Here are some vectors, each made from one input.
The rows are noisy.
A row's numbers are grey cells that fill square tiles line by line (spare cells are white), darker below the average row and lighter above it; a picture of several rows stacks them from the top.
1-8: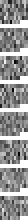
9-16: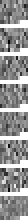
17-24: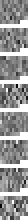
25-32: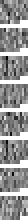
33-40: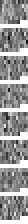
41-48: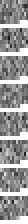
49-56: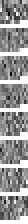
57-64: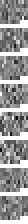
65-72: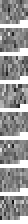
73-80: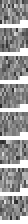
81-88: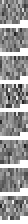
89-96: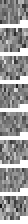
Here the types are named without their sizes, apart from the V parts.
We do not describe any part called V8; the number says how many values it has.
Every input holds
either a point on a circle, or a true/false value and a value of V8.
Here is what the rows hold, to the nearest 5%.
About 30% of them hold a point on a circle. The rest hold a true/false value and a value of V8.
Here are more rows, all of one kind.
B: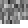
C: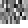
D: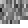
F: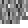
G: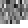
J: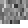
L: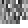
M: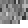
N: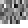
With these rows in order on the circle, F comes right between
D and L.
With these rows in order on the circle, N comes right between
C and J.
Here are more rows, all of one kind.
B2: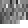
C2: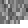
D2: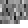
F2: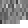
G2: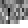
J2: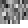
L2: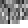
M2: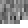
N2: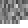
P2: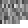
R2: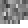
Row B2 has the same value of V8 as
F2 and P2.
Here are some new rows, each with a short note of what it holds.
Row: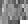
a point on a circle
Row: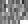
a true/false value and a value of V8
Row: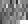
a true/false value and a value of V8
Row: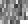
a point on a circle
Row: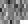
a point on a circle
